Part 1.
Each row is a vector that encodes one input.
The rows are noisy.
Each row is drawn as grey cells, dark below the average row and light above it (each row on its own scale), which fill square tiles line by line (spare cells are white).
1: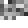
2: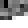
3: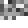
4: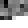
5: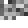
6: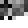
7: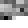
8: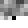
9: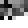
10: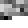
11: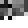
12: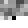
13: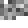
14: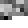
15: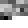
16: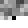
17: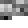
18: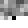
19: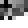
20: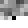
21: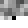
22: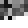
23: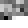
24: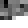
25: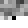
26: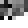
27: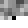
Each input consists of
a point on a 5-point line.
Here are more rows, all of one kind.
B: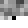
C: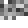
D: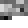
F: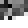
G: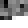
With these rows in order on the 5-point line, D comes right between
C and G.
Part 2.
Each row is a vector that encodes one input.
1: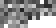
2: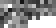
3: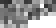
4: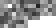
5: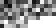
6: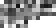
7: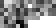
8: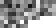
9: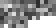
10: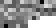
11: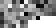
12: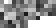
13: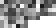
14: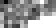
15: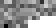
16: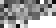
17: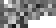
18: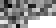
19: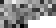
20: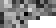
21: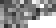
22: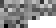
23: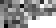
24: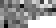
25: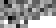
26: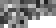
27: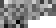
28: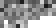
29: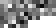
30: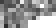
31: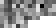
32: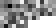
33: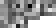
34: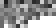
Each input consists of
a point on a 6-point line.
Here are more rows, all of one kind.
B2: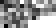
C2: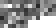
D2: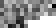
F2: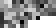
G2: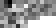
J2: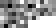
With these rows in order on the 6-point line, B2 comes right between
C2 and G2.
